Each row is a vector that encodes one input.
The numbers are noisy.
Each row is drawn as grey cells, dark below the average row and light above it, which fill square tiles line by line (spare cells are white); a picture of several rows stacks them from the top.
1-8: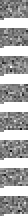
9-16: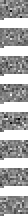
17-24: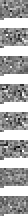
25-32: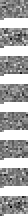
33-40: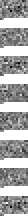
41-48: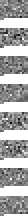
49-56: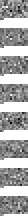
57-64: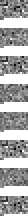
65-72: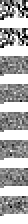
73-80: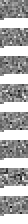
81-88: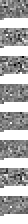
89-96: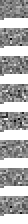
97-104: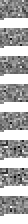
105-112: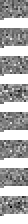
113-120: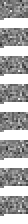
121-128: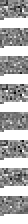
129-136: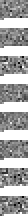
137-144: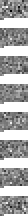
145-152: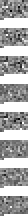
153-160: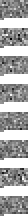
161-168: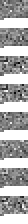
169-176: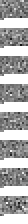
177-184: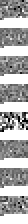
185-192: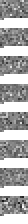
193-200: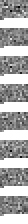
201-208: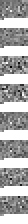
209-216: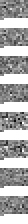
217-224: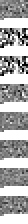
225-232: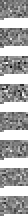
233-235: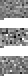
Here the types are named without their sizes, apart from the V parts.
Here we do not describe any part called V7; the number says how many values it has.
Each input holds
a list of items, each a true/false value and a value of V7.
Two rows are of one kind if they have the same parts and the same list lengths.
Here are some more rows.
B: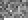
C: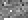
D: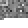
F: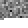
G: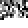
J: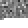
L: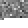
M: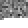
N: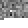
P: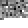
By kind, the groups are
B, C, D, F, J, L, M, N
G
P

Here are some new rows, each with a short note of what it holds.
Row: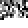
the empty list
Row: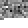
a list of one item
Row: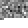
a list of one item
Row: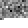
a list of one item
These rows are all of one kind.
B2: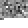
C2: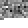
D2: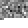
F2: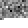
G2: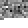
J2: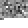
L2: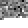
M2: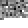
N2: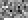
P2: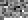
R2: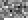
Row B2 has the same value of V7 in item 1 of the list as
J2 and M2.
